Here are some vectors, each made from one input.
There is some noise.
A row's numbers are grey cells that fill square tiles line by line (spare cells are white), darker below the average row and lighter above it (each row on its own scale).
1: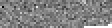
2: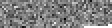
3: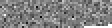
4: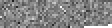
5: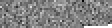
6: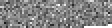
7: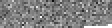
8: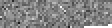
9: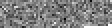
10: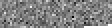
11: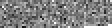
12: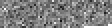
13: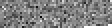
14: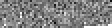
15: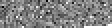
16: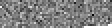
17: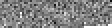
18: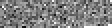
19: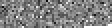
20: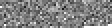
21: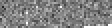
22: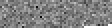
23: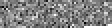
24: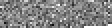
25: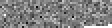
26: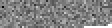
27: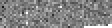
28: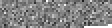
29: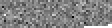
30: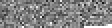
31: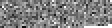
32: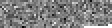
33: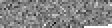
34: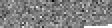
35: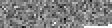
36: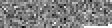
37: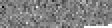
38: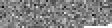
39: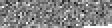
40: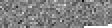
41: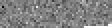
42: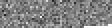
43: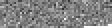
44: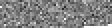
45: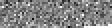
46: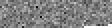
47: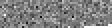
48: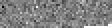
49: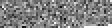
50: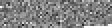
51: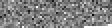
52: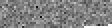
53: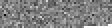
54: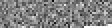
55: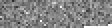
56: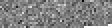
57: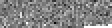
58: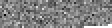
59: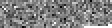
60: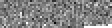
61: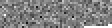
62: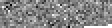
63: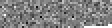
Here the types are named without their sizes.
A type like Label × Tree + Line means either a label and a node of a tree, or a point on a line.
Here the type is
(Circle + Unit) × Line.
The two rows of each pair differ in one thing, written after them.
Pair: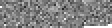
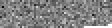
the place on the circle
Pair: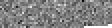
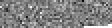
the place on the line
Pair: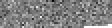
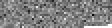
the place on the line
